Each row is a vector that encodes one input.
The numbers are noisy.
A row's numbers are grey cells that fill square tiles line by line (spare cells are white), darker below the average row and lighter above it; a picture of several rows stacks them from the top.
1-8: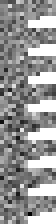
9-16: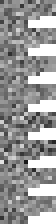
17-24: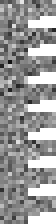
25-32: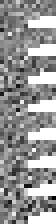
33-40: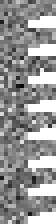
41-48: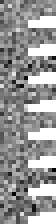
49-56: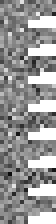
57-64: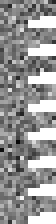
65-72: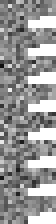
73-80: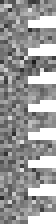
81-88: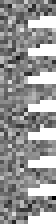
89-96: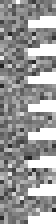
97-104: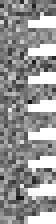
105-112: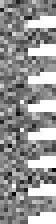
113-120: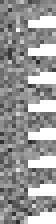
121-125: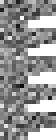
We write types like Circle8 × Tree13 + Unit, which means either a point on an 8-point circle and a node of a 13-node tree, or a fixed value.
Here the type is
Label12 + Line6 + Tree11.
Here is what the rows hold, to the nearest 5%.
About 50% of them hold one of 12 labels. About 20% of them hold a point on a 6-point line. The rest hold a node of an 11-node tree.
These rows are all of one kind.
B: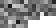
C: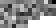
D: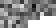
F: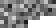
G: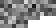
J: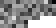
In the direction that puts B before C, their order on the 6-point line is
D, B, G, F, J, C.
